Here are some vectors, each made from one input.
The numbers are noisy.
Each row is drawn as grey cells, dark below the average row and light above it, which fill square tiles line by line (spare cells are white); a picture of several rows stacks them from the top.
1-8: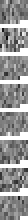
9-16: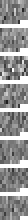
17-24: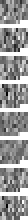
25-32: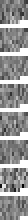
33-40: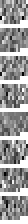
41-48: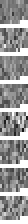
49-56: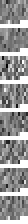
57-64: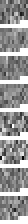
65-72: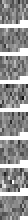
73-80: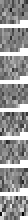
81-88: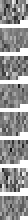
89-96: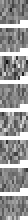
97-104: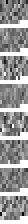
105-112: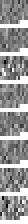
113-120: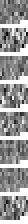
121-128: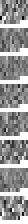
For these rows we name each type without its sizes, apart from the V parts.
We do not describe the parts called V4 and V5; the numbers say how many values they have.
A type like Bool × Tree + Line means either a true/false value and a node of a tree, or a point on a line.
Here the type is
Bool × (Circle + V4) + V5.
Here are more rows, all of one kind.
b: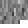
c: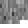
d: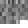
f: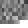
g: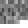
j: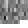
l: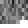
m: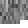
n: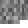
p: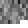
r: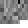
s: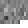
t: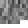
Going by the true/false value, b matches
c and s.
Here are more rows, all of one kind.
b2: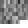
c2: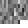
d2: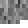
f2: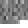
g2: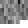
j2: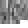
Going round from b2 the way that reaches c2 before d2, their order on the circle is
b2, c2, f2, j2, d2, g2.
